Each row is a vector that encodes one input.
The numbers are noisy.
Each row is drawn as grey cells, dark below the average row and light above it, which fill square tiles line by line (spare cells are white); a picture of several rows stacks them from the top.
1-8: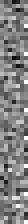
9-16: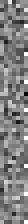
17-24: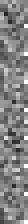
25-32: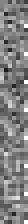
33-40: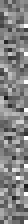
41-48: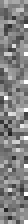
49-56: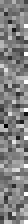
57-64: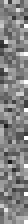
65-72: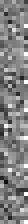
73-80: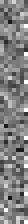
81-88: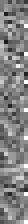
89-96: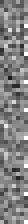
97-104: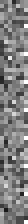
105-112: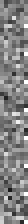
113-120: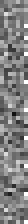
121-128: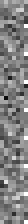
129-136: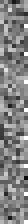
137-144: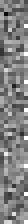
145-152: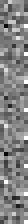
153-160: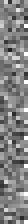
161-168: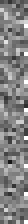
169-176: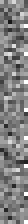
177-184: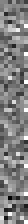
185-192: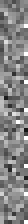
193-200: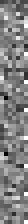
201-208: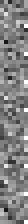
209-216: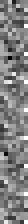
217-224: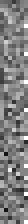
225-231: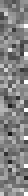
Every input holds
four true/false values.
